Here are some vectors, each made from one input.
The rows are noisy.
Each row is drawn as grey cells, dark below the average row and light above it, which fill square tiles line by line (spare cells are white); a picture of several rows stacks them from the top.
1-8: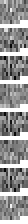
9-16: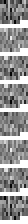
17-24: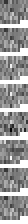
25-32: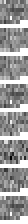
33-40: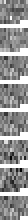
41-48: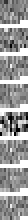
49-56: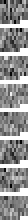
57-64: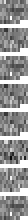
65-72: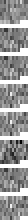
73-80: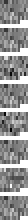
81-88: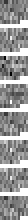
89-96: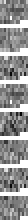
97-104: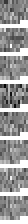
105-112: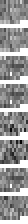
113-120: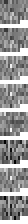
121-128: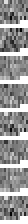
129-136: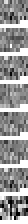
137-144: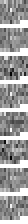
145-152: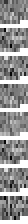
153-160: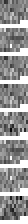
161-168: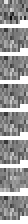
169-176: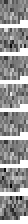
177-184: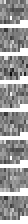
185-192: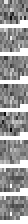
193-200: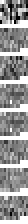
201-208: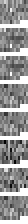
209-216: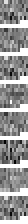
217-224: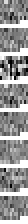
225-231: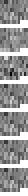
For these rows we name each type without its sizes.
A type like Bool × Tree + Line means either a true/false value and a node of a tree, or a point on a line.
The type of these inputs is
Bool × Bool × Bool + Unit.
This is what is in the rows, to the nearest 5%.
A few of them hold a fixed value. The rest hold three true/false values.
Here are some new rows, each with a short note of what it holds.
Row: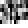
a fixed value
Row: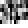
a fixed value
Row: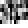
a fixed value
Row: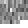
three true/false values
